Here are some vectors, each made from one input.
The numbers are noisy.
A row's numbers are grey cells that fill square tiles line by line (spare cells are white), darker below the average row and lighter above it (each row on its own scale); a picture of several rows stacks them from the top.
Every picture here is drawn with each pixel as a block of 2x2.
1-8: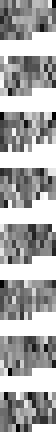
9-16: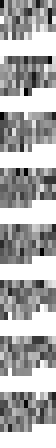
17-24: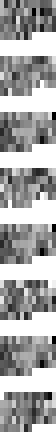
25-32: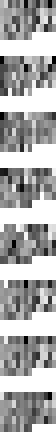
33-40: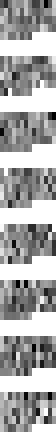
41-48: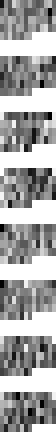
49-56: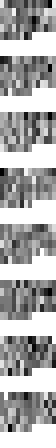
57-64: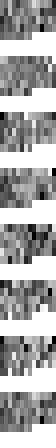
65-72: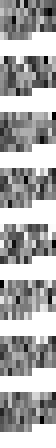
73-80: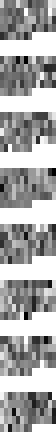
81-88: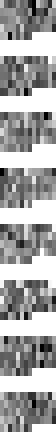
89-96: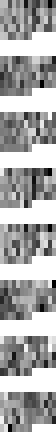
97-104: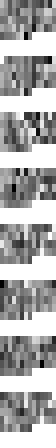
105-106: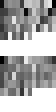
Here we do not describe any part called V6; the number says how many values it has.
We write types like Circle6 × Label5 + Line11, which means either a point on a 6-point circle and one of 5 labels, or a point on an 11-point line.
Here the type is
List2(Line5) × V6.
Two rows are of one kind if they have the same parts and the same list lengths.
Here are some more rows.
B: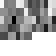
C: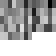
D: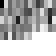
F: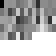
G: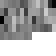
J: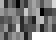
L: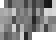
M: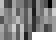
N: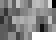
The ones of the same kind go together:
B, J, L, M
C, D, F
G, N

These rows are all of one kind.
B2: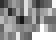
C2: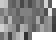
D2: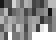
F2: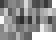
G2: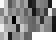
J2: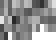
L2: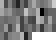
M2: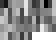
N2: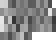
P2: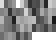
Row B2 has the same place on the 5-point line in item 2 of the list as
C2, G2, N2 and P2.
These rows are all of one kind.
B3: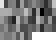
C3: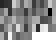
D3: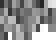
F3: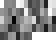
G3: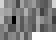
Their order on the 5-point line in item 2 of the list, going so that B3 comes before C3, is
F3, G3, D3, B3, C3.
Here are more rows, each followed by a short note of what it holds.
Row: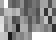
a value of V6, together with a list of one item
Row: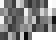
a value of V6, together with a list of two items
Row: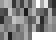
a value of V6, together with the empty list
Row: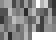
a value of V6, together with the empty list
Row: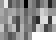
a value of V6, together with a list of one item
